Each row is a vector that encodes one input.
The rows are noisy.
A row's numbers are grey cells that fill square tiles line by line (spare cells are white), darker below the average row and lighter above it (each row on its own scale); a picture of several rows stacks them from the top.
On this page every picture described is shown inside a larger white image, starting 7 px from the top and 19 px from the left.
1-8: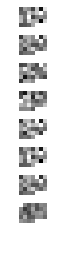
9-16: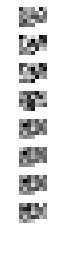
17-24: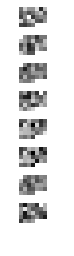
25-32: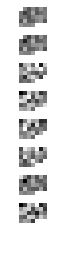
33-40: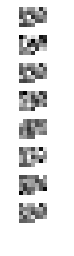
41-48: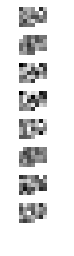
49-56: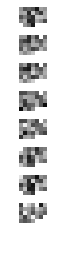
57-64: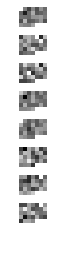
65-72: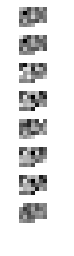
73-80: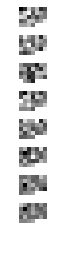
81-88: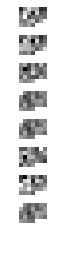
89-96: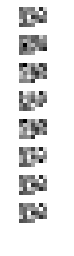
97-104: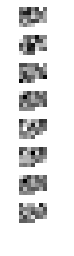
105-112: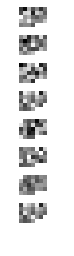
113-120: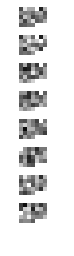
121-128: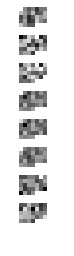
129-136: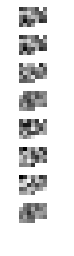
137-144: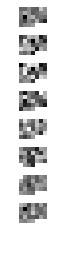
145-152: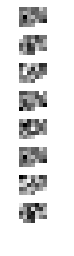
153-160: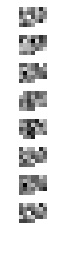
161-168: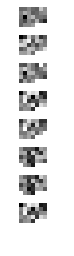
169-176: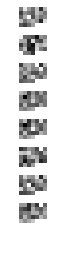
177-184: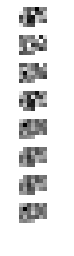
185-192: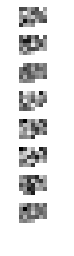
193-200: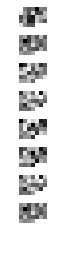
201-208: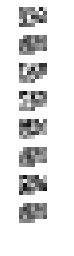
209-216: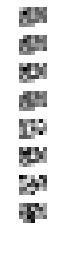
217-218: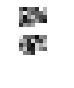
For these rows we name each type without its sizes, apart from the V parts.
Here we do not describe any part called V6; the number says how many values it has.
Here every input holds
either a point on a line, or four true/false values, or a value of V6.
